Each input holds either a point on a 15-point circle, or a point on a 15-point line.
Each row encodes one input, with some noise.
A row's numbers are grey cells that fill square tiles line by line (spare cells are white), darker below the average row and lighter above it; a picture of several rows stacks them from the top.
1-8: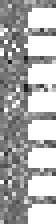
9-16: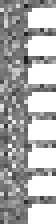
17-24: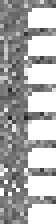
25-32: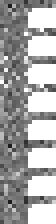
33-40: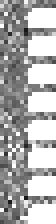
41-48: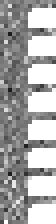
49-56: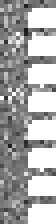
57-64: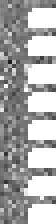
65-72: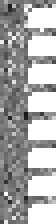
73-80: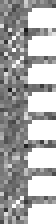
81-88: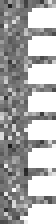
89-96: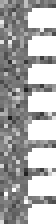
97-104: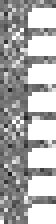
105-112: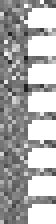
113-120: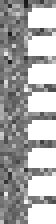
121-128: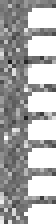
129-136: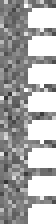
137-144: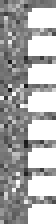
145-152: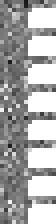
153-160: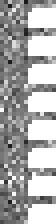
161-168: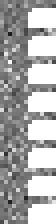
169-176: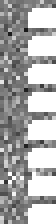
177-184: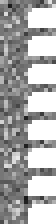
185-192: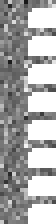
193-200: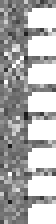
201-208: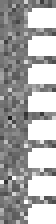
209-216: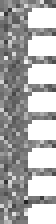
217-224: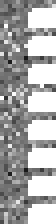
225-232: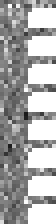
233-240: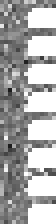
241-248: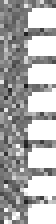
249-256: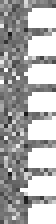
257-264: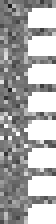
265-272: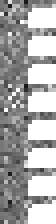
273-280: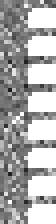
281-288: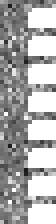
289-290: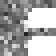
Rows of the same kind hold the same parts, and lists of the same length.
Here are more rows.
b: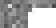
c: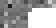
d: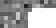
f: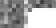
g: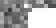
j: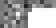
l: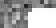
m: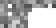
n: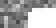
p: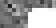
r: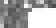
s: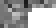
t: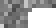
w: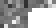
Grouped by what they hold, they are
b, g, m, r, t
c, d, f, j, l, n, p, s, w

